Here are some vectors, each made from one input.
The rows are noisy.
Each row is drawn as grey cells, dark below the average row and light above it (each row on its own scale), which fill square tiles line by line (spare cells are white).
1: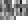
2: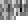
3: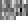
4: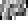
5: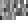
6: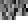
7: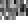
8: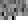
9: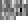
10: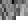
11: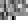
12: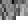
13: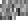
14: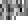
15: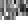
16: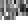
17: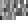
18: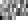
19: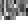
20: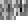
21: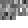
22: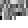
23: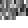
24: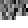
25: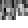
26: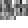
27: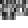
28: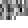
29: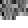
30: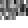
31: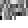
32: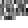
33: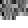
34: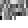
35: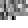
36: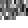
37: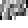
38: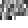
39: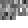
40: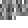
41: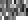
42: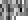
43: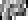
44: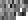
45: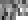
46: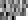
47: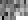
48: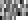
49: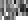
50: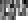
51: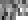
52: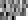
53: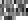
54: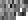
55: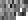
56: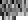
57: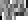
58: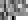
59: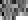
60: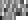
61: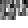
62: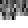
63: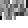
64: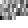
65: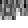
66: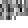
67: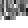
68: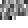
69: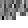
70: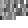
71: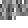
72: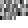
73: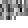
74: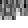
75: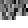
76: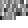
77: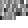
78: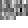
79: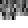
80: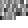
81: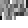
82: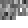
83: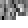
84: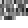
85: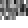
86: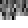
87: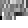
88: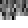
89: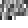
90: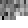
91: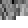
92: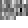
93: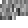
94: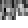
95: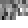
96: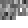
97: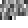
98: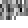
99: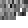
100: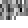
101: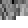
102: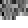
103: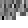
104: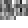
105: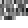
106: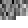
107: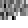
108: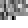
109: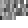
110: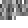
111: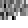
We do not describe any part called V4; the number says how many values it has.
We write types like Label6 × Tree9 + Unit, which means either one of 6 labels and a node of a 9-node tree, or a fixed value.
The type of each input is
(Label5 + Line6) × V4.
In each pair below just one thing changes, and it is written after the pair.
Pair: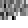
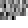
the value of V4
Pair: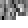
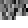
the value of V4
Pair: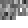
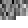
the label
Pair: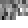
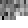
the value of V4
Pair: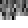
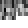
the value of V4
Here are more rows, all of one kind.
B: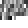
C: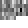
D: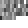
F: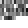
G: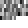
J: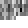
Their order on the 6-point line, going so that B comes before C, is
F, B, J, D, C, G.
